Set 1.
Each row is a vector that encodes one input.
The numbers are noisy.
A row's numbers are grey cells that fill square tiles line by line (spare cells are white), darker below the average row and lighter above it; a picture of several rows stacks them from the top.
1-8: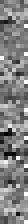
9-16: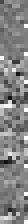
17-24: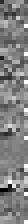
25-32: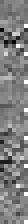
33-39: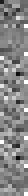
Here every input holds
one of 6 labels, together with either a fixed value, or three true/false values.
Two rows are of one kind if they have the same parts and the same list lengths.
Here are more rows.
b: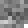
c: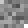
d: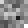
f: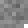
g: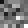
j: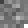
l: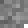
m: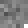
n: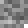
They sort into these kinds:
b, d, j, l, n
c, f, g, m

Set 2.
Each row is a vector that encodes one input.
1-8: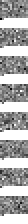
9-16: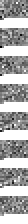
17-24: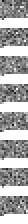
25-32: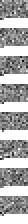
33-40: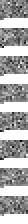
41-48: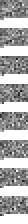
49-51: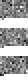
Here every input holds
one of 4 labels and four true/false values.
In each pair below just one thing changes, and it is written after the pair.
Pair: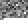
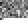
the label
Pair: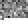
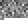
the label
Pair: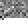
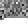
one of the four true/false values
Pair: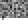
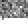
the label
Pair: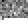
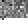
the label
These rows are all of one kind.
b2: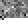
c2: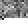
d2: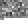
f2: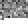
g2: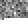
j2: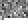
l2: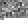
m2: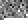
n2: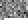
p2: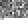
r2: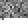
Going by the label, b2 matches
c2 and m2.
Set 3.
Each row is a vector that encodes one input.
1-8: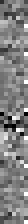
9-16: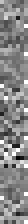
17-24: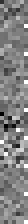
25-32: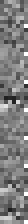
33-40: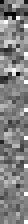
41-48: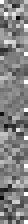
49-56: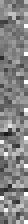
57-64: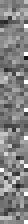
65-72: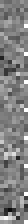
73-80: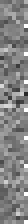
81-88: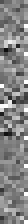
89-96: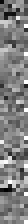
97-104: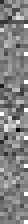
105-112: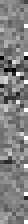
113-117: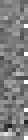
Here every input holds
either one of 10 labels, or a point on an 11-point line.
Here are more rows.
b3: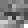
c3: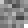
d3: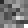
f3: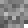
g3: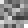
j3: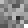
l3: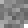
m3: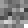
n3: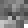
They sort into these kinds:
b3, g3, l3, n3
c3, d3, f3, j3, m3

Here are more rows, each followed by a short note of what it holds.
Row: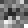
a point on an 11-point line
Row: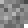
one of 10 labels
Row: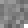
one of 10 labels
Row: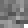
a point on an 11-point line
